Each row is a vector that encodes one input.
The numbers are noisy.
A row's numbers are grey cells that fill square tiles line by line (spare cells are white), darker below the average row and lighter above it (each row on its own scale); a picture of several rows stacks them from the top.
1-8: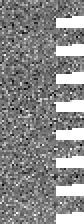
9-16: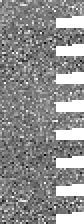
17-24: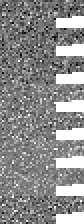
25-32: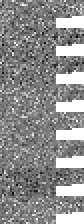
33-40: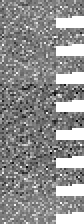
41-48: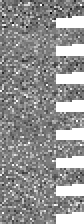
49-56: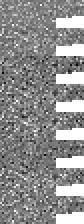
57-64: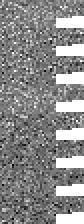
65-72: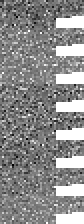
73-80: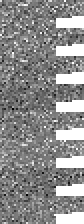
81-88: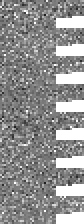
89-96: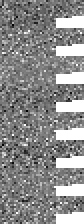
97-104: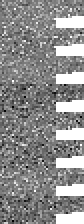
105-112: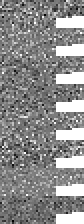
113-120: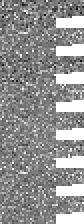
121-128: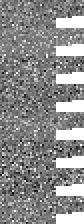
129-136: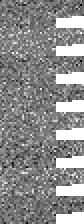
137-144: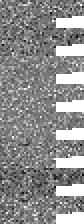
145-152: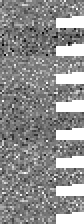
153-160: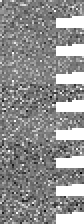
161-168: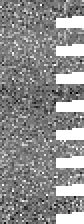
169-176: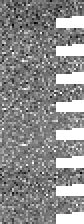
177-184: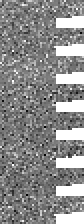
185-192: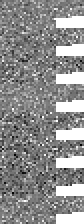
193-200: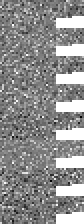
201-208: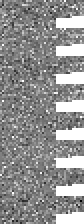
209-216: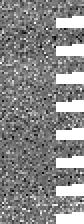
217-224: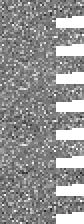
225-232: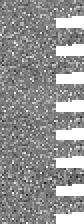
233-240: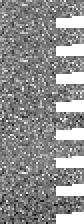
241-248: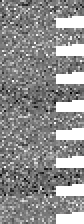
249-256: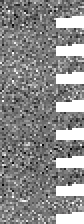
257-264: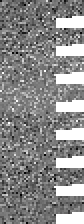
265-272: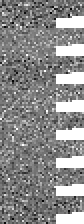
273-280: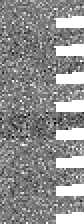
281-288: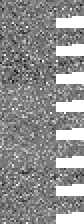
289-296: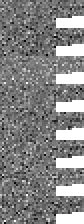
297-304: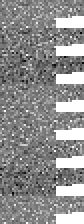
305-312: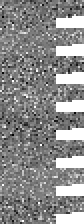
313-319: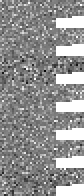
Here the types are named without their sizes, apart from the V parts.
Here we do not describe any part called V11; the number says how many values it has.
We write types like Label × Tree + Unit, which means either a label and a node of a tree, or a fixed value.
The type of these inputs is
Label × Line × V11.
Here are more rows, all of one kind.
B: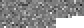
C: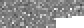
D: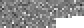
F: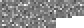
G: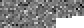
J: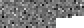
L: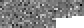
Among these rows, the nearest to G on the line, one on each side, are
B and F.
